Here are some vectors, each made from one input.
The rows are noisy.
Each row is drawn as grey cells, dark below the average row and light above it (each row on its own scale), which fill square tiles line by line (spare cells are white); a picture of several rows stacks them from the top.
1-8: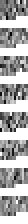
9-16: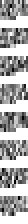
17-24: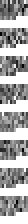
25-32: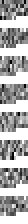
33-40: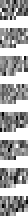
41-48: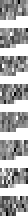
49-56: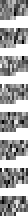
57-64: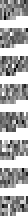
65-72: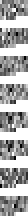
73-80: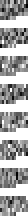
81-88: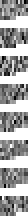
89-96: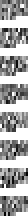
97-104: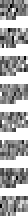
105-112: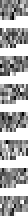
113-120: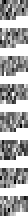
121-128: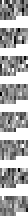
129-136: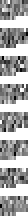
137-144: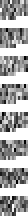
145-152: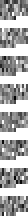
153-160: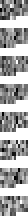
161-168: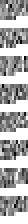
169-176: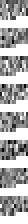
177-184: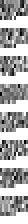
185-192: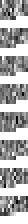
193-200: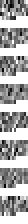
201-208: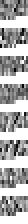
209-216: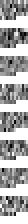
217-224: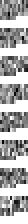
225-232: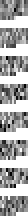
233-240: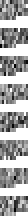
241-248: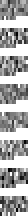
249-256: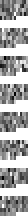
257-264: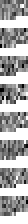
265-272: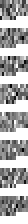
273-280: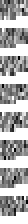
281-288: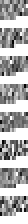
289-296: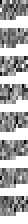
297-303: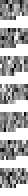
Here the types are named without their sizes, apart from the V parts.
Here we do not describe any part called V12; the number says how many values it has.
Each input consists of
a label, together with either a label, or a point on a line, a true/false value and a value of V12.
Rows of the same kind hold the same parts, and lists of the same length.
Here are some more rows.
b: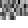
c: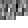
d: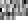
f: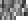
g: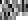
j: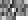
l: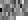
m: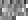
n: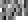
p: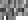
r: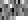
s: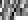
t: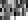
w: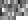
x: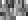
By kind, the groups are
b, f, g, j, n, p, s, x
c, d, l, m, r, t, w

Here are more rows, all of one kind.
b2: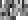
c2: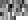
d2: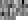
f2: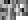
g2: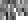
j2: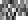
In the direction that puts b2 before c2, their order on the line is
b2, d2, j2, c2, f2, g2.
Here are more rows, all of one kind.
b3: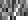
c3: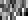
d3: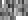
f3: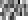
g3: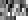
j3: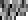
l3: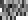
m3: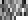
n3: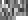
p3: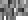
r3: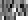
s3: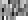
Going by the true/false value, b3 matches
c3, d3, g3 and n3.
